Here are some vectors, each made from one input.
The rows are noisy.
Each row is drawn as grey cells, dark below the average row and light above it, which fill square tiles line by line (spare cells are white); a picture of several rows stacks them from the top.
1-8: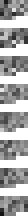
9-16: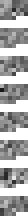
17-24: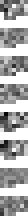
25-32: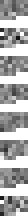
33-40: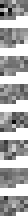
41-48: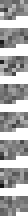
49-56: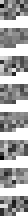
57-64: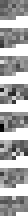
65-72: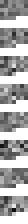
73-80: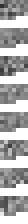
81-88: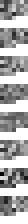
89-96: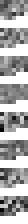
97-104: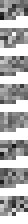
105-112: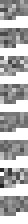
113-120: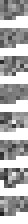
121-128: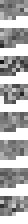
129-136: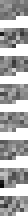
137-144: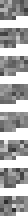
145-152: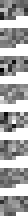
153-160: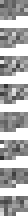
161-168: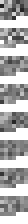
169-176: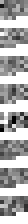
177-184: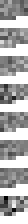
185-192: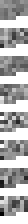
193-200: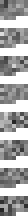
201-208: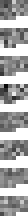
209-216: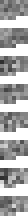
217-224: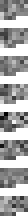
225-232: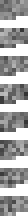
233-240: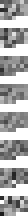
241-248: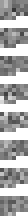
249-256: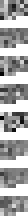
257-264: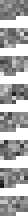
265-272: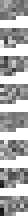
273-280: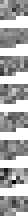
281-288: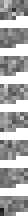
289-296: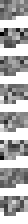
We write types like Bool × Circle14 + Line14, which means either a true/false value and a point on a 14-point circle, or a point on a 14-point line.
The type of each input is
Bool × Bool × Bool × Bool + Circle6 + Tree19.
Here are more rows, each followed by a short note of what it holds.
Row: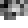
a point on a 6-point circle
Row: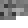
a point on a 6-point circle
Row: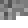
a point on a 6-point circle
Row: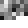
four true/false values
